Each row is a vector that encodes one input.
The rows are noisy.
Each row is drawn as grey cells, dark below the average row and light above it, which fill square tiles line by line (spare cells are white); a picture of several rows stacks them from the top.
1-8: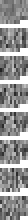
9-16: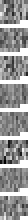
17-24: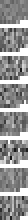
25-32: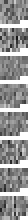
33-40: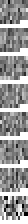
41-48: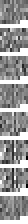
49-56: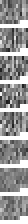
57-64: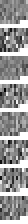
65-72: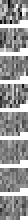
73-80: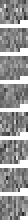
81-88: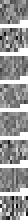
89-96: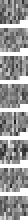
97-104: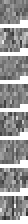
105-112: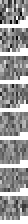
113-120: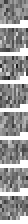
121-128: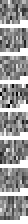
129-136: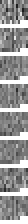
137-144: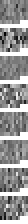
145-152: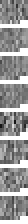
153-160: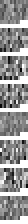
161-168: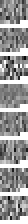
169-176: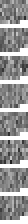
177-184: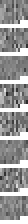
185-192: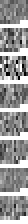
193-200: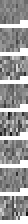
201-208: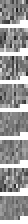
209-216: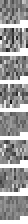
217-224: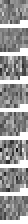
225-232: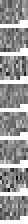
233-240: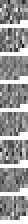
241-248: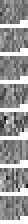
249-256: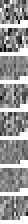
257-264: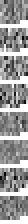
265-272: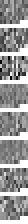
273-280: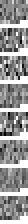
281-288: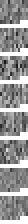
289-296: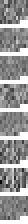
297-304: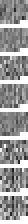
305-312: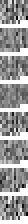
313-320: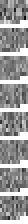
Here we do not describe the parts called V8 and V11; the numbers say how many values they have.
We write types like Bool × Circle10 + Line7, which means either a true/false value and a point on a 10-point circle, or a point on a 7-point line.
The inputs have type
Bool × Circle6 × (Circle6 + V8) + V11.
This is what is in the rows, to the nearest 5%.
About 65% of them hold a point on a 6-point circle and a true/false value, together with either a point on a 6-point circle, or a value of V8. The rest hold a value of V11.
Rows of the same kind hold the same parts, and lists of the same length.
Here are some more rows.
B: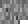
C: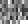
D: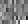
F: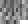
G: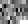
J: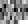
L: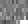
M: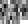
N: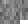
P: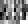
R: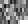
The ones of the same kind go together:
B, C, D, L, P
F, J
G, M, N, R

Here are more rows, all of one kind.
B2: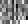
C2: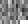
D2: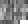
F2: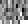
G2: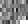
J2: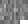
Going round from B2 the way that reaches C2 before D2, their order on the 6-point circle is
B2, C2, G2, J2, D2, F2.
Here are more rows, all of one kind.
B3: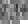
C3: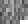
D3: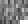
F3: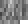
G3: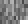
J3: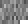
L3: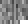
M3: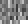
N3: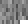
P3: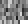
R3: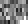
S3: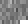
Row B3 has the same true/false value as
L3 and R3.
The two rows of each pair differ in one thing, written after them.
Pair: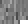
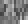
the value of V8
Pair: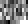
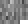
the place on the 6-point circle
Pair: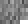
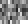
the true/false value
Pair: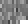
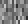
the place on the 6-point circle
